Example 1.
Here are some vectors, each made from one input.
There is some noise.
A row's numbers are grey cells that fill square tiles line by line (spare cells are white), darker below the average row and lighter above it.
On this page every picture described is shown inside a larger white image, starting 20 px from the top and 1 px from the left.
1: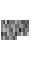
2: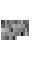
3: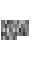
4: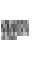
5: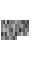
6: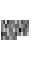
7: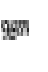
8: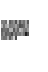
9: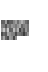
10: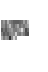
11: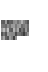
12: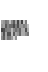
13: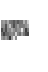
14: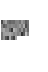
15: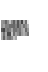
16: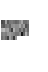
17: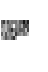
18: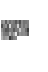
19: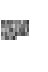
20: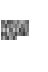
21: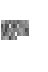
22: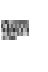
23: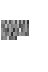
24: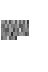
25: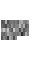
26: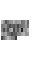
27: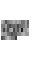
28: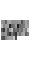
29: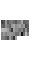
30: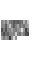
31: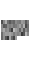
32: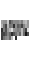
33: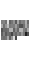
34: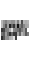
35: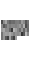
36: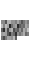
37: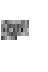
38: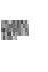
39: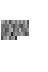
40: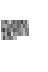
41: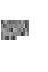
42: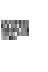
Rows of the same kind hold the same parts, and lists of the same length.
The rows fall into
2 kinds.
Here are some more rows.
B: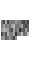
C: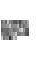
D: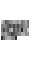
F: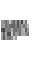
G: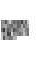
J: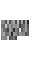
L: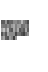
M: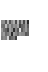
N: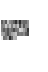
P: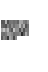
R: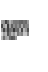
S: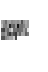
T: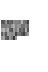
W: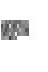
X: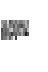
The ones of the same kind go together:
B, L, P, T
C, D, F, G, J, M, N, R, S, W, X

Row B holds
a point on a 4-point line.
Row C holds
three true/false values.
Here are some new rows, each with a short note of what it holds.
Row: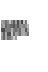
three true/false values
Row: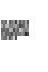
three true/false values
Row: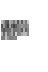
three true/false values
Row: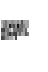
three true/false values
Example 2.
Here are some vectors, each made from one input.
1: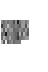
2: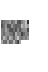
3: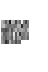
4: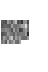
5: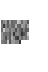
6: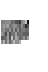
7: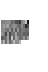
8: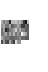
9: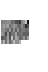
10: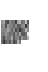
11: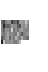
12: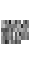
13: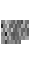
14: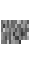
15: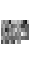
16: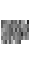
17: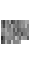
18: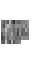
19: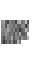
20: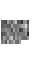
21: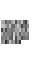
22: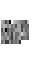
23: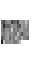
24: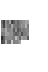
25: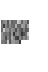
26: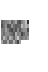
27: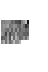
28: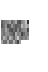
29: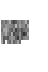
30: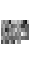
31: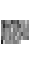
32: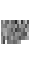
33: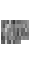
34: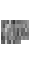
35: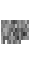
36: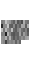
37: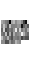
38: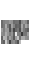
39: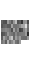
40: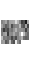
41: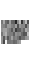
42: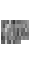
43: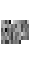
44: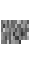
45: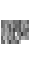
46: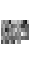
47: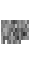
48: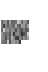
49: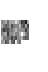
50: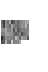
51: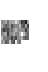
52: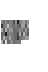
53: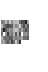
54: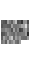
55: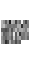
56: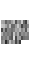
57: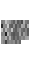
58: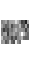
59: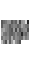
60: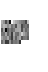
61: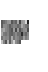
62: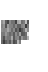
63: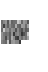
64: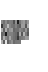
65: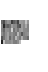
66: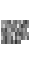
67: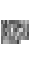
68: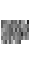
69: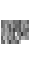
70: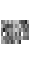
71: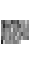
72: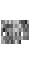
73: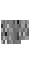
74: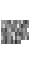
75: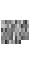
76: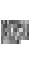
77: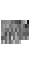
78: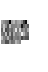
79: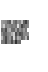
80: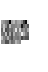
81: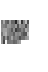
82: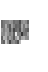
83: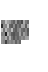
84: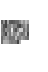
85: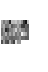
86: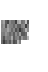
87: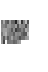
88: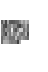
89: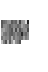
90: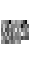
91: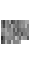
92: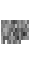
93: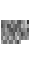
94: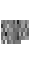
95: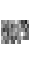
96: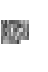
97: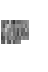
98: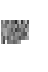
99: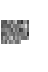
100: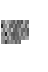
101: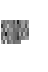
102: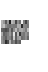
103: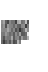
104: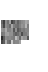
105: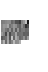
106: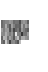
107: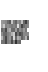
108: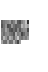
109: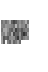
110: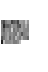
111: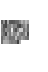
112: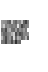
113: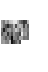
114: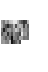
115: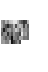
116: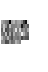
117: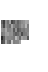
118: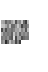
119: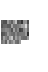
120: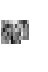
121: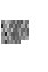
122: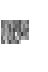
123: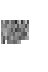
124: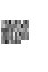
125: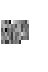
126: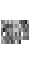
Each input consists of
either a point on a 9-point line, or a node of a 15-node tree.
